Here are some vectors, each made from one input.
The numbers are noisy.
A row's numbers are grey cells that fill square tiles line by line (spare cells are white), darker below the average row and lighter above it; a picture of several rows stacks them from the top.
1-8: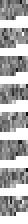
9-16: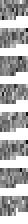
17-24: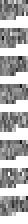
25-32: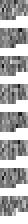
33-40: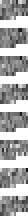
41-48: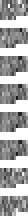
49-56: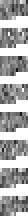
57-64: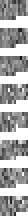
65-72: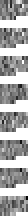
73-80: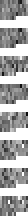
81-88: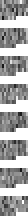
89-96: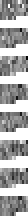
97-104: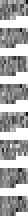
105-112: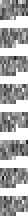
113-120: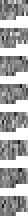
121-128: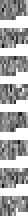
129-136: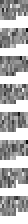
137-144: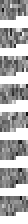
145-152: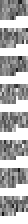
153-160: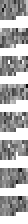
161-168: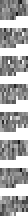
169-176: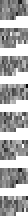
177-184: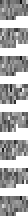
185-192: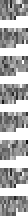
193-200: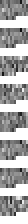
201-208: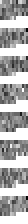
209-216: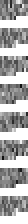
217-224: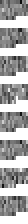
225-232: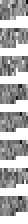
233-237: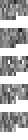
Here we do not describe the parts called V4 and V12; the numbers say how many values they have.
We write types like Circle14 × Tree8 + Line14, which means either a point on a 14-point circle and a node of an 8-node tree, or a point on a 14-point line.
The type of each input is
Bool × (Line6 × Line7 + V4) + V12.
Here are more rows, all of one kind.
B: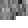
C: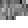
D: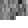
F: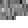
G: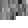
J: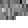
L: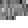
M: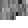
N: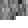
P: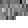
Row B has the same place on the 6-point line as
F, J and N.
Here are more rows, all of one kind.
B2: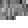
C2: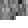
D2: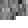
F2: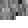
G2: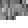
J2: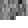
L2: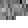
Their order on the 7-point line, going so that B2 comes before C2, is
G2, F2, L2, D2, B2, C2, J2.
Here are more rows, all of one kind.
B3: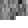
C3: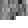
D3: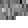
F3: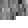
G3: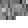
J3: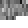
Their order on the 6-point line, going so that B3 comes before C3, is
G3, D3, B3, F3, J3, C3.
